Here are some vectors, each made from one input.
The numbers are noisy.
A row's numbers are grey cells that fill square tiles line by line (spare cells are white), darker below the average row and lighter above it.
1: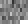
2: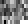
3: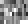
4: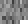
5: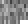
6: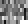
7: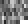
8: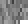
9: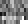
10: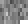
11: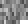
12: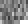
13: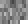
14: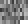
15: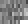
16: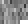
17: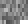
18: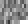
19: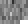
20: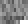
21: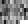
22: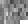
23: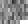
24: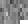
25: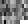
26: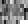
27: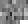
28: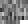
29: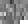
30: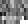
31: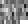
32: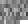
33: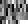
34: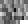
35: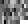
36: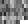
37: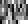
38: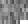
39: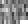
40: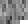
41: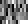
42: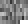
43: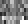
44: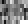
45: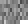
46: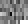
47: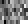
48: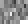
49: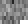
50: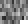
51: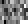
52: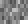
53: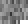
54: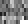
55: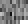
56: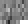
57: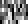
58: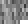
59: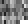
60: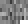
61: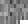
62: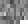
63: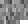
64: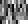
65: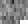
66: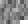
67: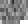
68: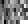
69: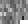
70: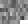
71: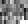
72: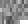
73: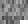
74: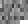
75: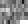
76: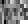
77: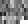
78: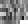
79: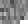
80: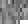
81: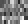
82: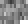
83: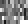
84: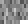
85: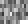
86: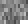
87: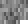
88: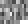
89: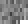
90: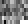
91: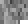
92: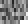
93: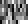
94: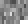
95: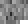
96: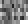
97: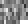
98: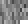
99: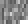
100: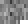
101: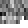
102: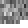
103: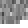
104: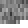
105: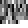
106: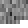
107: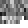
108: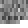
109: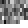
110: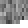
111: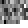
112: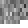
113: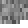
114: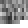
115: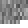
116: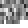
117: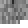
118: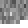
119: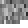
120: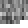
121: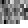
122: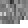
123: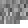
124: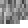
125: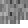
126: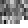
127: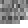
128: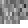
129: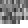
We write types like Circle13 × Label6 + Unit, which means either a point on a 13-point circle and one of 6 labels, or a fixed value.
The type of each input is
List2(Bool × (Line4 × Line4 + Line5)).
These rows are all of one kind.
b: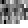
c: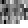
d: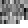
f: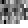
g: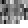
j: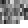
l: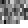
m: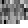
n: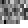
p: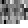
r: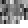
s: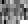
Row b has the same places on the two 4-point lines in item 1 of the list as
c, g, j and r.
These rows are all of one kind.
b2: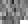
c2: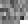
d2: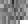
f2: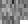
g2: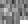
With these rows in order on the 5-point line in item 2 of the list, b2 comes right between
c2 and g2.
